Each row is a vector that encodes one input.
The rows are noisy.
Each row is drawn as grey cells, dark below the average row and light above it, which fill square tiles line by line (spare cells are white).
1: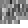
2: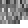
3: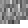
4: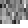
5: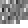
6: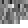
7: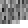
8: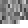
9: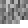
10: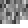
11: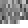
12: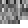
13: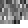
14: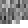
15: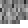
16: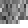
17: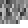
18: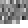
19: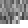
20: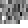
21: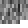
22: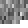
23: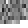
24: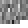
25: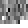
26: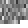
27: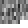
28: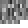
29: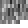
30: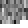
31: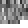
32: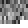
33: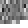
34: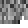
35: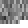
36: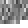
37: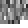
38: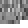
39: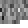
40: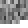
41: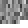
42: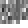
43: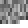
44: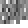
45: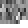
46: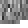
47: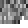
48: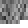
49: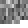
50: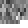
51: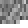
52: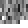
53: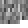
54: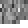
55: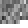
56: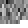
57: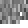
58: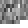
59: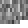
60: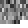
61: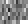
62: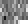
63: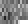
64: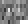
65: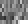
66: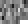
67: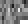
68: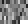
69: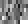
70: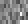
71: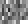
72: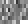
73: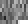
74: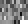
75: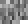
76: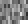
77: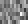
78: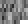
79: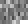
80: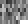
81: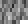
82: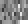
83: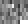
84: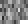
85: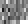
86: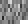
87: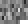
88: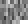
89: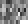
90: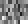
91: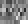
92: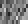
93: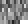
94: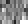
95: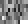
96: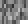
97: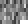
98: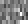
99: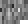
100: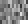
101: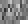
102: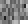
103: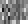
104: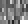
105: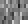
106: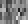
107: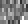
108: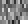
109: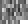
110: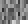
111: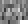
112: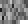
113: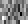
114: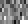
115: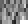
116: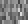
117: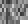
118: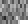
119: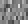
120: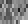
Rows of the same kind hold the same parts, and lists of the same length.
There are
2 kinds of row.
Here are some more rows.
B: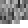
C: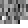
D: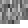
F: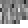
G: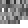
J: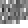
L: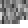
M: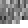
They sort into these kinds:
B, D, F, J, L, M
C, G

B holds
a point on a 6-point line and a node of an 8-node tree.
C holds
a point on a 5-point line and a point on a 6-point line.
